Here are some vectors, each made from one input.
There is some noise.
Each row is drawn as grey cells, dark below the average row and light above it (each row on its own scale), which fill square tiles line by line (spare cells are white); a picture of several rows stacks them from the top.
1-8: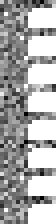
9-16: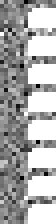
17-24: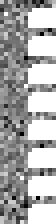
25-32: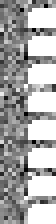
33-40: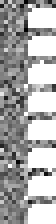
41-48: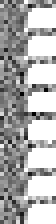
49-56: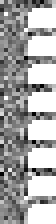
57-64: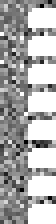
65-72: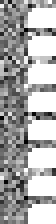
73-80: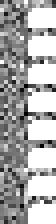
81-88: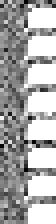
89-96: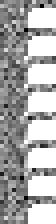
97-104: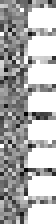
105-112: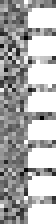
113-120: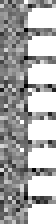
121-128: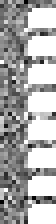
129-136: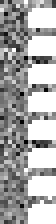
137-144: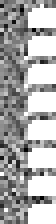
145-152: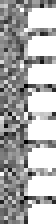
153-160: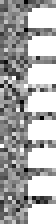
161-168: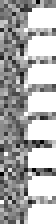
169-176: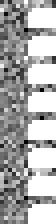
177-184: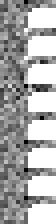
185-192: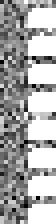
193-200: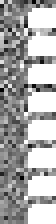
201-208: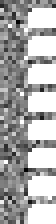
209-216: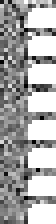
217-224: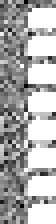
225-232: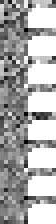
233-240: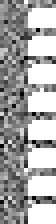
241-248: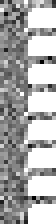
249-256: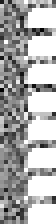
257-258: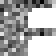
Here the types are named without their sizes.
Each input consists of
either a point on a circle, or five true/false values.
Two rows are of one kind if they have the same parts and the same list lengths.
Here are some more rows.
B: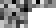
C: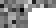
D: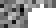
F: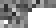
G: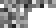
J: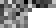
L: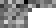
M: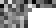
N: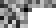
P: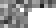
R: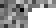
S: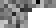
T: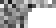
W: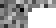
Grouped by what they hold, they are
B, F, N, S
C, D, G, J, L, M, P, R, T, W

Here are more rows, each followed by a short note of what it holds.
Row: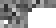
a point on a circle
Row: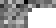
five true/false values
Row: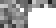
five true/false values
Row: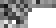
a point on a circle
